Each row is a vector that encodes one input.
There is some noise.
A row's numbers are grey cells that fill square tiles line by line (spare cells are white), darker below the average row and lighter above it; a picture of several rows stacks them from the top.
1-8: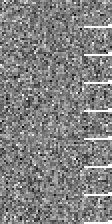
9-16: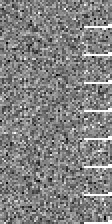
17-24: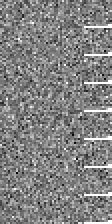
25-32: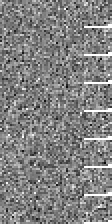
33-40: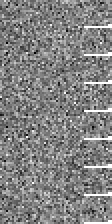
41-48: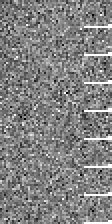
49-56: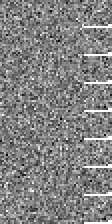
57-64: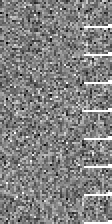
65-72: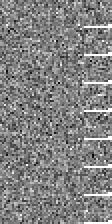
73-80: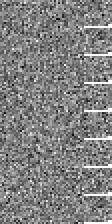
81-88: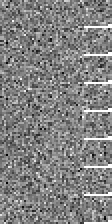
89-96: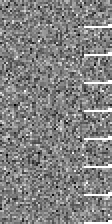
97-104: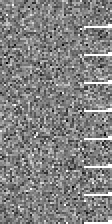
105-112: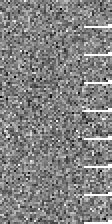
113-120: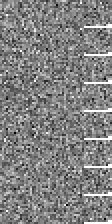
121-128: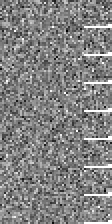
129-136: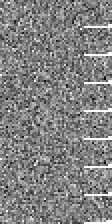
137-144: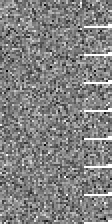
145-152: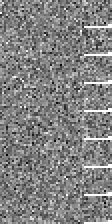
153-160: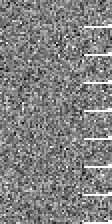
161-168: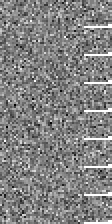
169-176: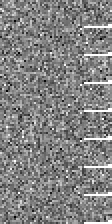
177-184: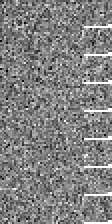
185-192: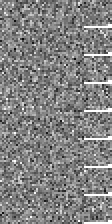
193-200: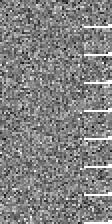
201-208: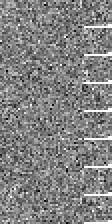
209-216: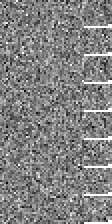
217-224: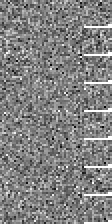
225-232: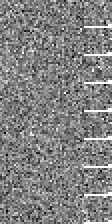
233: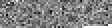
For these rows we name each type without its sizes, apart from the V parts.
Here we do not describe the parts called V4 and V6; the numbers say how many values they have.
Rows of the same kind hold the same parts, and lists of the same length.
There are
2 kinds of row.
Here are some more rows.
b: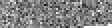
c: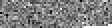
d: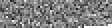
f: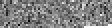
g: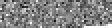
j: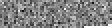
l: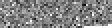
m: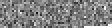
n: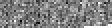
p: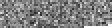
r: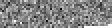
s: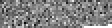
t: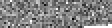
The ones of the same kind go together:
b, c, j, l, m, p, t
d, f, g, n, r, s

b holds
a point on a line, a value of V4 and a value of V6.
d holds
a label, a node of a tree, a true/false value, a value of V4 and a value of V6.
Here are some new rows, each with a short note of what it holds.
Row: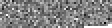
a label, a node of a tree, a true/false value, a value of V4 and a value of V6
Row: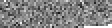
a label, a node of a tree, a true/false value, a value of V4 and a value of V6
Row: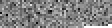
a point on a line, a value of V4 and a value of V6
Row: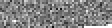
a label, a node of a tree, a true/false value, a value of V4 and a value of V6
